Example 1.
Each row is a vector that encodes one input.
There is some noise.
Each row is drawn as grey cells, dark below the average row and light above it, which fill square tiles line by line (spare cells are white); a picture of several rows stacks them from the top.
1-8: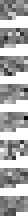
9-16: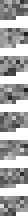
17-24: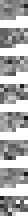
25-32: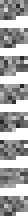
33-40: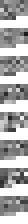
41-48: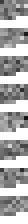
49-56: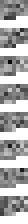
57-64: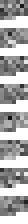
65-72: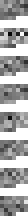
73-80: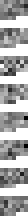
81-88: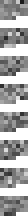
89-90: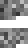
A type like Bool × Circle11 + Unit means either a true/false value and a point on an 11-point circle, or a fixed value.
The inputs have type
(Bool × Bool × Bool + Unit) × Line7.
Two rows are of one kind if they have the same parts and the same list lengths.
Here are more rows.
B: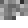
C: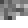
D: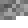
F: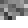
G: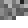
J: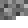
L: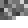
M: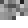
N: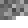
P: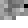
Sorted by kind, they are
B, C, D, F, G, J, L, M, N
P

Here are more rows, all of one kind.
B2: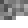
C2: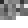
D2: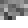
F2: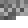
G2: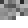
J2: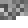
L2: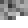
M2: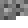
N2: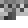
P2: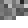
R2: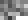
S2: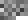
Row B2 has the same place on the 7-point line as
C2 and N2.
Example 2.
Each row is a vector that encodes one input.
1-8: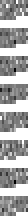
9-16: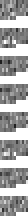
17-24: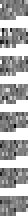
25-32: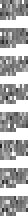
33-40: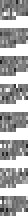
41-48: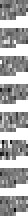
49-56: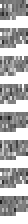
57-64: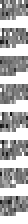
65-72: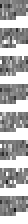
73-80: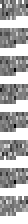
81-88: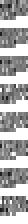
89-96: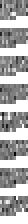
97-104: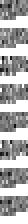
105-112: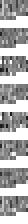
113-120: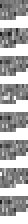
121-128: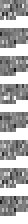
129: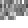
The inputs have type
Line5 × Line8 + Tree12.
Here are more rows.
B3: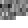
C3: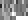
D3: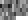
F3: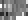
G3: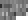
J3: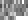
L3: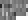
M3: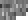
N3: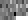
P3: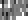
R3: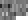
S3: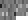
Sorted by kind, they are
B3, D3, G3, L3, M3, N3, R3, S3
C3, F3, J3, P3

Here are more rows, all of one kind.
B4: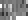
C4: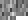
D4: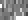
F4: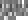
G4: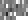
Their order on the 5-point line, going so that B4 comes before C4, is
D4, B4, C4, G4, F4.
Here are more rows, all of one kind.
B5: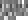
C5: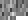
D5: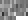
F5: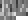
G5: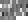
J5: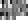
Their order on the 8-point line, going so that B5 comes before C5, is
J5, G5, D5, B5, F5, C5.
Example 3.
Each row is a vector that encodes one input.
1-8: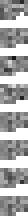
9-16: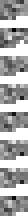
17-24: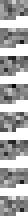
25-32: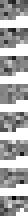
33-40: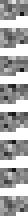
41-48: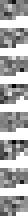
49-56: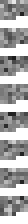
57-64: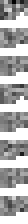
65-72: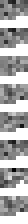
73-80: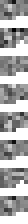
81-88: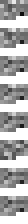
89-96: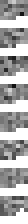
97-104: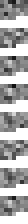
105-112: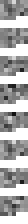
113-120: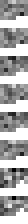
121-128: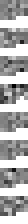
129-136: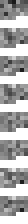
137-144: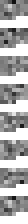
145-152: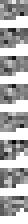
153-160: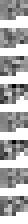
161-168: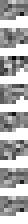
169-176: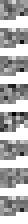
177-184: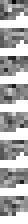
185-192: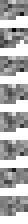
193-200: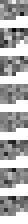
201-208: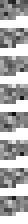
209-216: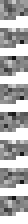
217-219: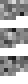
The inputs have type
Bool × Line6.
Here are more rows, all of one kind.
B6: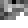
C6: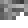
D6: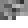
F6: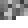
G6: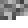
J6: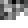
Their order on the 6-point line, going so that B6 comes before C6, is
J6, B6, C6, D6, G6, F6.
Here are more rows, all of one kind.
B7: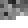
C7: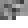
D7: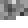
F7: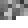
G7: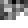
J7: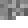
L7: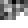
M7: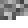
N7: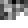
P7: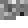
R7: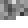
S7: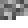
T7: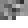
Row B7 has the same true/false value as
D7, J7, P7 and R7.
